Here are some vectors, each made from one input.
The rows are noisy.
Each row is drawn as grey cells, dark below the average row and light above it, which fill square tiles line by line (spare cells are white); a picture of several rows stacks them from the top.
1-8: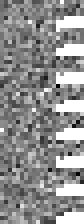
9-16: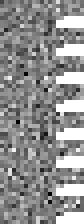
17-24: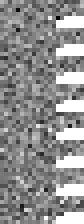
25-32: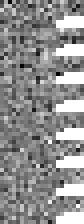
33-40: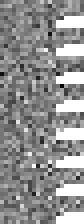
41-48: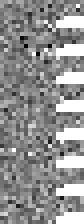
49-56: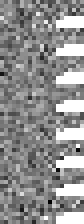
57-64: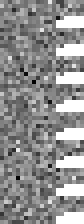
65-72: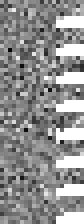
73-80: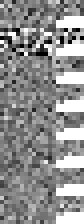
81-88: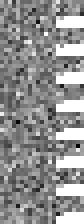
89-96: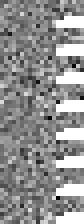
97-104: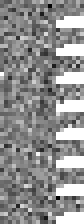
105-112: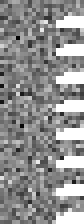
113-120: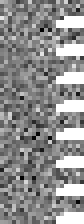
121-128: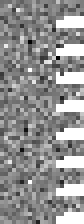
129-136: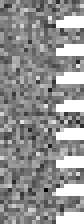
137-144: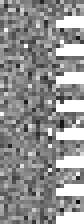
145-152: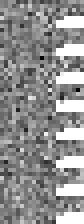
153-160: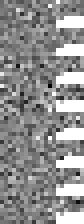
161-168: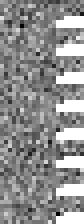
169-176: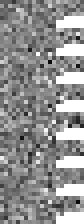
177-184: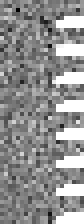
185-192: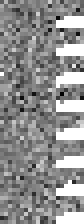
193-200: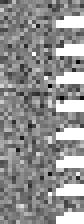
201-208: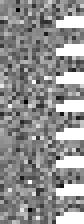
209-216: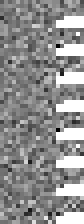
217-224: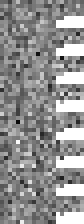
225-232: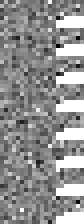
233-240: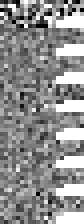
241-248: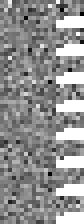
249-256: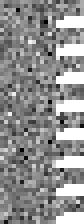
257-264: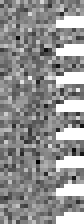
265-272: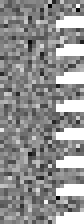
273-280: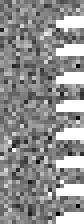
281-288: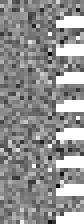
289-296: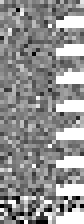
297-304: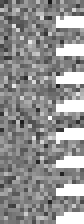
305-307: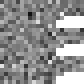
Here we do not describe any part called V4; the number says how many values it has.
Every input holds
either a fixed value, or three labels (each one of 12), four true/false values and two values of V4.
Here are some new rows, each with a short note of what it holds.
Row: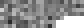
three labels (each one of 12), four true/false values and two values of V4
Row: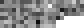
three labels (each one of 12), four true/false values and two values of V4
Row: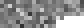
three labels (each one of 12), four true/false values and two values of V4
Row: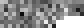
three labels (each one of 12), four true/false values and two values of V4
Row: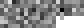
three labels (each one of 12), four true/false values and two values of V4
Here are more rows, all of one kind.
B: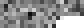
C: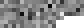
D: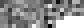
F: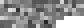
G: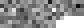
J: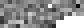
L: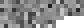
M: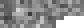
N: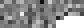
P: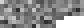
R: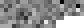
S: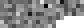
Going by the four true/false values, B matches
C, G and R.
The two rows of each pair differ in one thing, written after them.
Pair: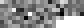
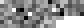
one of the four true/false values
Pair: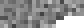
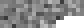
one of the four true/false values
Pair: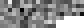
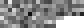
one of the three labels
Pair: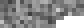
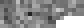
one of the four true/false values
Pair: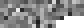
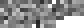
one of the three labels
